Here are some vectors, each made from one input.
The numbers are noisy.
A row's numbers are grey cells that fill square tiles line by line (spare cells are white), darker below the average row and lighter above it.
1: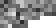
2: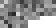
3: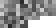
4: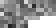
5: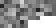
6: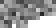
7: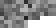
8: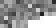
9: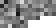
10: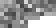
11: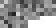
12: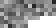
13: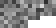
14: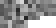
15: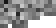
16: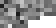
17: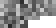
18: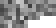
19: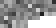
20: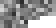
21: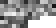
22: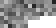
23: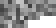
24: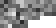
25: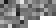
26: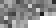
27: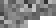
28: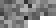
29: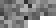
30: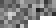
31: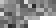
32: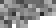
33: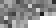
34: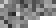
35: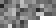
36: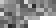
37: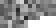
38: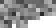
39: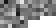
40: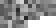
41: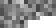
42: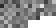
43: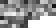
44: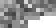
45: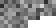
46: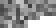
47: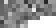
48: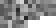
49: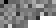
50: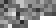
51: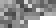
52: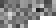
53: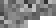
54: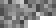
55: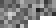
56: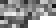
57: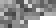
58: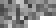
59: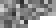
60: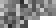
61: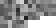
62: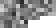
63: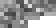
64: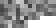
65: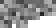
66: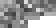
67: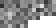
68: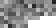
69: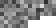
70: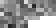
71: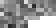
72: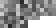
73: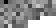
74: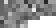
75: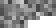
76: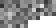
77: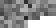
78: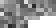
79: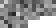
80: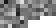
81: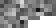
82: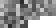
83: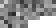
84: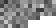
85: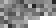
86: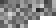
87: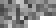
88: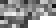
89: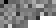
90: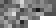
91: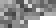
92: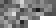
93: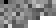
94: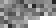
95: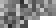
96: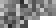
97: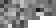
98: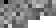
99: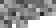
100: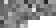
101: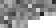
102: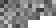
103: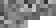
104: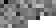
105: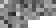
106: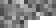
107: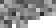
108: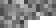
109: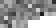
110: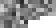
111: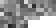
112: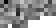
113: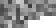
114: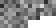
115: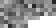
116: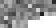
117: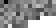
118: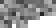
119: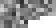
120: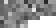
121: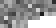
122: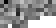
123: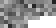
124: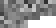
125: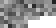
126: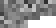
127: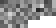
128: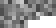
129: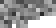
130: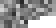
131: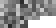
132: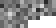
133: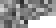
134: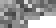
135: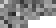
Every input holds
either three true/false values, or a list of up to two points on a 6-point line.
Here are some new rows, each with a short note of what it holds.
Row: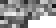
the empty list
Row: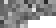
a list of one item
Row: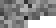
a list of one item
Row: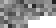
three true/false values
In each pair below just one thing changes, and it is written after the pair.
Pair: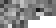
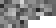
the place on the 6-point line in item 2 of the list
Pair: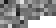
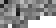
the place on the 6-point line in item 2 of the list
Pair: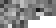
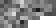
the place on the 6-point line in item 2 of the list
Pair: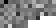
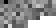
the place on the 6-point line in item 2 of the list
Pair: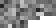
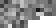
the place on the 6-point line in item 2 of the list
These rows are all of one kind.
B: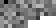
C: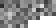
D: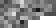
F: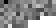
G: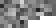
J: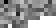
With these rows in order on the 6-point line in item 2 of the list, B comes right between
D and G.
